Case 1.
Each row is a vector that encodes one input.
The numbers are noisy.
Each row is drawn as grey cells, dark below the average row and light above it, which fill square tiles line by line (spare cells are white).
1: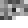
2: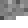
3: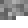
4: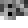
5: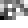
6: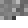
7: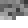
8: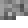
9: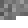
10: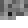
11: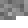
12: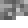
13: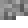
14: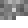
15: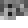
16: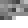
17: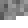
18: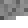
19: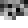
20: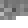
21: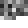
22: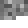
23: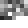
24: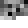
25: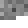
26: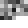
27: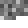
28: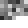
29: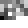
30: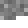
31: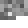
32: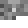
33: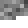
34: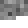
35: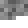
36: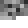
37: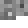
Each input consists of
a point on each of two 5-point lines and a true/false value.
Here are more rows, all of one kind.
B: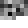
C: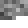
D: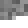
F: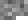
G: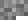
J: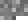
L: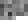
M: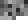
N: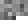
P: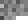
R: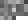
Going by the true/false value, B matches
D, L, M and P.
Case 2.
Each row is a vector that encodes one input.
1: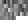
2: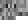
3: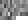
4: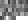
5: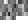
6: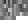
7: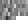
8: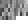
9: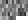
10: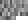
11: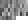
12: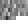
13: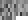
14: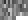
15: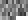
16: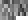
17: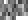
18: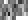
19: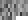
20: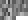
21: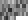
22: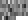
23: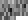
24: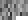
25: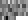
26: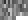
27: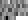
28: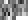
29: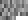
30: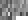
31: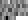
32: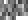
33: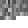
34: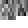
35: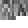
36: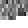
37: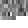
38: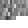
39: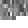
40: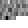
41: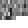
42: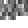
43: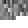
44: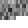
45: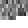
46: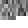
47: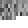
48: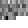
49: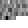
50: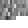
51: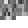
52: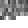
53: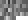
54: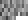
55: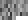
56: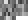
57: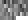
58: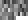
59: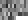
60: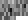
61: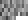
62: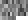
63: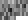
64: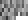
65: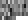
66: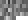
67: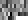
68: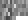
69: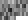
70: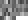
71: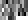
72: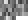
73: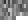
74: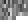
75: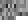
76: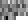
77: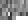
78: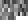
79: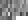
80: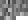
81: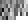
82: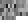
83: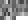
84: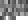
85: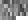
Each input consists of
either a point on an 8-point line, or a point on a 9-point line.
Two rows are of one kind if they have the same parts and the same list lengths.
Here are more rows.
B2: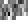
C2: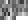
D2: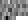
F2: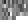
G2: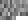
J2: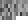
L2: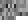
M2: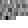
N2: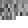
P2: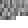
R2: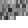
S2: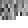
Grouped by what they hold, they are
B2, C2, F2
D2, G2, J2, L2, M2, N2, P2, R2, S2

